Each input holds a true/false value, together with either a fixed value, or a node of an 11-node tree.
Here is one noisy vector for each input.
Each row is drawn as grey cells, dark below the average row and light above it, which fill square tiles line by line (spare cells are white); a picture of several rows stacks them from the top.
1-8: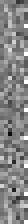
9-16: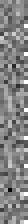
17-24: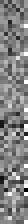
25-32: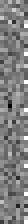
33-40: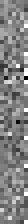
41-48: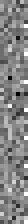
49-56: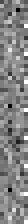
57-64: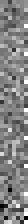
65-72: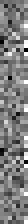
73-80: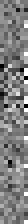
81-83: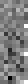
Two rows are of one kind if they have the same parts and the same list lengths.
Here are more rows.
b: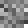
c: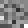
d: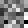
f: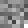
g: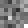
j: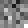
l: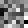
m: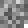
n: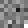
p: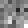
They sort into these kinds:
b, c, f, g, j, m, n, p
d, l

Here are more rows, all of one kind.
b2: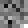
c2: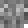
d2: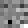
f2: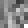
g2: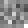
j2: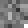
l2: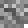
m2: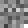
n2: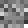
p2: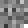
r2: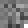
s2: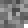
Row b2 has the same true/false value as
j2, r2 and s2.
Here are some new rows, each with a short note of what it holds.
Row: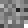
a node of an 11-node tree and a true/false value
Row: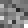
a node of an 11-node tree and a true/false value
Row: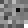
a node of an 11-node tree and a true/false value
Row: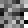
a true/false value
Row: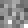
a node of an 11-node tree and a true/false value
